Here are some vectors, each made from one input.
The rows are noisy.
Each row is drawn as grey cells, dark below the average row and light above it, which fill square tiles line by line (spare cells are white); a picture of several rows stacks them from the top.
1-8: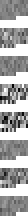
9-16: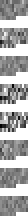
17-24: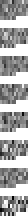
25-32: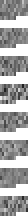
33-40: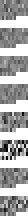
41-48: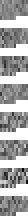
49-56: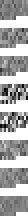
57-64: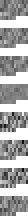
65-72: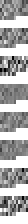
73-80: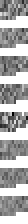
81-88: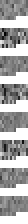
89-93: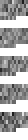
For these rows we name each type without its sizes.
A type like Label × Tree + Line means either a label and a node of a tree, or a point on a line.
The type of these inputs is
Bool × List(Line).
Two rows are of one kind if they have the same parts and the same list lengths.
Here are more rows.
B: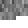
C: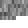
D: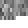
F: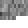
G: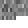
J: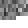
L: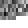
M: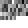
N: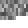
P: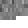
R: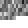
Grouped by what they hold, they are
B, D, P, R
C, F, G, M
J, L, N

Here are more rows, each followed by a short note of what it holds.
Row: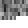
a true/false value, together with the empty list
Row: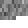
a true/false value, together with a list of two items
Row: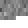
a true/false value, together with a list of one item
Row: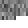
a true/false value, together with a list of two items
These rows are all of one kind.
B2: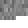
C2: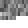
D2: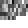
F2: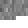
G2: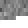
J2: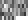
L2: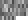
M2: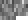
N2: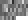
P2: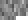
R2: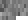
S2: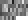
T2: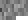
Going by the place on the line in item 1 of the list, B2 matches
D2 and R2.
